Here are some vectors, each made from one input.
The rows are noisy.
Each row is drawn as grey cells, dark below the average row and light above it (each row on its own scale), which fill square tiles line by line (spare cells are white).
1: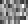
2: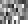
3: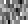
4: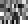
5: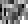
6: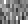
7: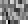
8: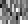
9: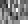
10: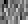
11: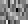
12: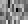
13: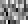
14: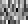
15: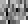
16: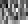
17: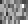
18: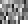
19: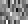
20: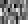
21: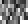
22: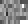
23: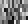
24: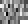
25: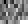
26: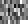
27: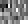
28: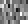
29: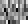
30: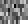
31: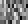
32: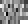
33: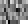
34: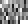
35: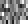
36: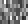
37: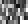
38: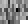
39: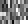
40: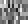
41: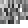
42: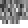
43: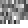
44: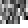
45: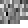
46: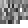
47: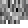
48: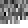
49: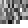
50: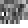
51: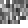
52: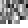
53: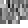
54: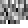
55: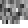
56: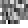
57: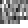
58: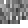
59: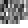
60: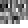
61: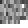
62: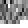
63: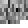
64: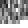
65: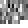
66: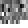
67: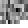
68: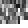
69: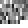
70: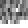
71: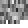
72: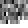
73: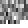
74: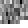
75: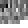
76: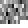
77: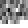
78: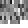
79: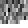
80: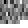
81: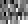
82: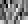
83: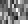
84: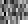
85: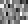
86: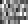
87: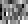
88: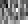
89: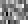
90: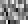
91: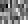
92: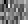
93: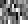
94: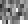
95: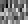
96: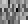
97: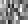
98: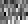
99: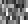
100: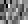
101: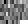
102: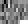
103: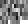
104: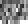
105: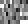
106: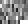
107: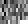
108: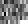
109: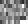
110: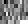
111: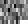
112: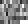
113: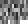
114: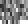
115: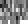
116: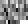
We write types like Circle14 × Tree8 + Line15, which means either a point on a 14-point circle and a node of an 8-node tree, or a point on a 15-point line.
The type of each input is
Circle5 × Circle6 + Tree9 + Unit.
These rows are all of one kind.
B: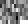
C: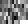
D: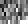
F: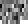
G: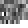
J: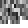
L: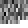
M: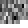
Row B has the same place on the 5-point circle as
F and J.
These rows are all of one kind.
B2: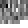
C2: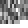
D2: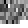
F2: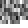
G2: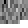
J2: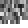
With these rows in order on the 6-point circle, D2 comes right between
B2 and J2.
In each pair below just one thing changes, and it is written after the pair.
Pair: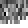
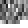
the place on the 5-point circle
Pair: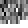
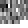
the place on the 5-point circle
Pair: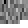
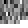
the place on the 6-point circle
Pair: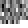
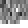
the place on the 6-point circle
